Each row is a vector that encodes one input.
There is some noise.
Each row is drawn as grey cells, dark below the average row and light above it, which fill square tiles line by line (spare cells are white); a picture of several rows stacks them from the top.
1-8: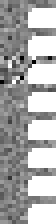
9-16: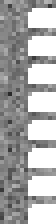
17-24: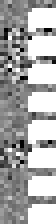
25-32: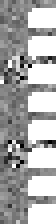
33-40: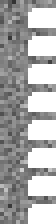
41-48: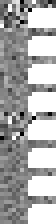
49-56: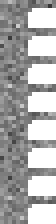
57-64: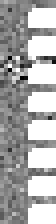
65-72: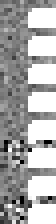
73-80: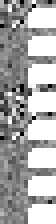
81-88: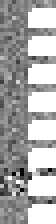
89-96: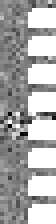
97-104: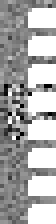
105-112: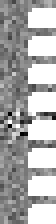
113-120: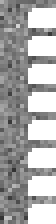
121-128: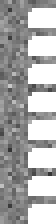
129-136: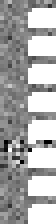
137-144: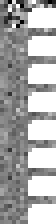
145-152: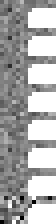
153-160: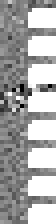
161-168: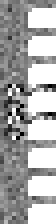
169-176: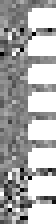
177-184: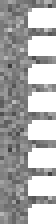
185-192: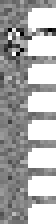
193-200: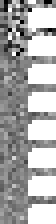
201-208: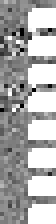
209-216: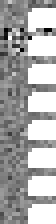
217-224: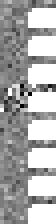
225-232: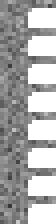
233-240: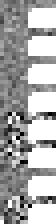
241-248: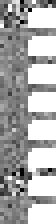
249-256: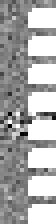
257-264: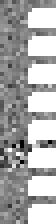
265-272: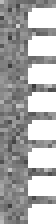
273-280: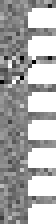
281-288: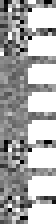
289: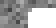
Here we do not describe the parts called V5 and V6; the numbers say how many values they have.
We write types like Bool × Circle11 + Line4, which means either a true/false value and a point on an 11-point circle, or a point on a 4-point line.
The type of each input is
Bool × (Label10 + Tree9) × V5 + V6.
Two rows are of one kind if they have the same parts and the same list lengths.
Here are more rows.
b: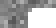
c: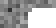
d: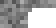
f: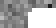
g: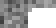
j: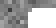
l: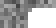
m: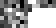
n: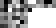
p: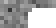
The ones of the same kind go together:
b, d, j, p
c, f, g, l
m, n

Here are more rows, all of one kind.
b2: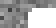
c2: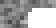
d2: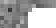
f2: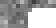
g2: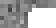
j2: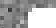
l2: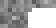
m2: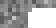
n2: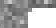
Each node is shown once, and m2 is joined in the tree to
f2 and n2.
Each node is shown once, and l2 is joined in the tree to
c2 and d2.
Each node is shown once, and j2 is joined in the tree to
b2 and n2.
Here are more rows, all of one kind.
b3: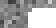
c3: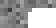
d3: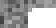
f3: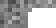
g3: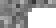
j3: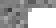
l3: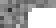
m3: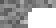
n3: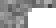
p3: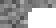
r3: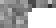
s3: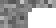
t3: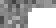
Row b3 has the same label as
c3, f3 and m3.
